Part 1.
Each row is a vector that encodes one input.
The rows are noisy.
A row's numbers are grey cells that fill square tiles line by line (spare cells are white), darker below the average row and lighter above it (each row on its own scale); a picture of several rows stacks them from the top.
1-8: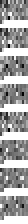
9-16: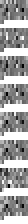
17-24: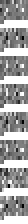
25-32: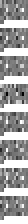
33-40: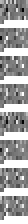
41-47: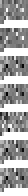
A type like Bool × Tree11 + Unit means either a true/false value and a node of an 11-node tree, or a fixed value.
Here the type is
List2(Line5).
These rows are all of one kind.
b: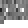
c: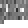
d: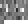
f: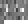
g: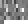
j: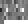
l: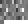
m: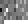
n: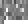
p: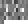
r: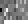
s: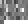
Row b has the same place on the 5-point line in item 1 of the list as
g, j, p and s.
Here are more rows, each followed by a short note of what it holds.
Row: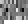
a list of one item
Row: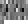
a list of one item
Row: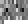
a list of one item
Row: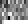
the empty list
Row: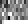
the empty list
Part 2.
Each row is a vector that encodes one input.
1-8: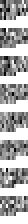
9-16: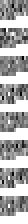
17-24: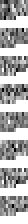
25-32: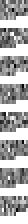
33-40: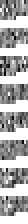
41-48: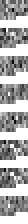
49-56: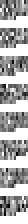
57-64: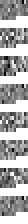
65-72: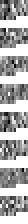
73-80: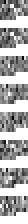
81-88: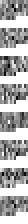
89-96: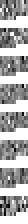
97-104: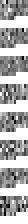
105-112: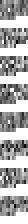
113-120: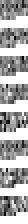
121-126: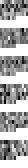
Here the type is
Bool × Bool × Bool + Line16.
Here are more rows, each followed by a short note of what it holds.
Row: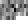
a point on a 16-point line
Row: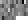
a point on a 16-point line
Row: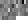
a point on a 16-point line
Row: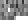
a point on a 16-point line
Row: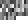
three true/false values
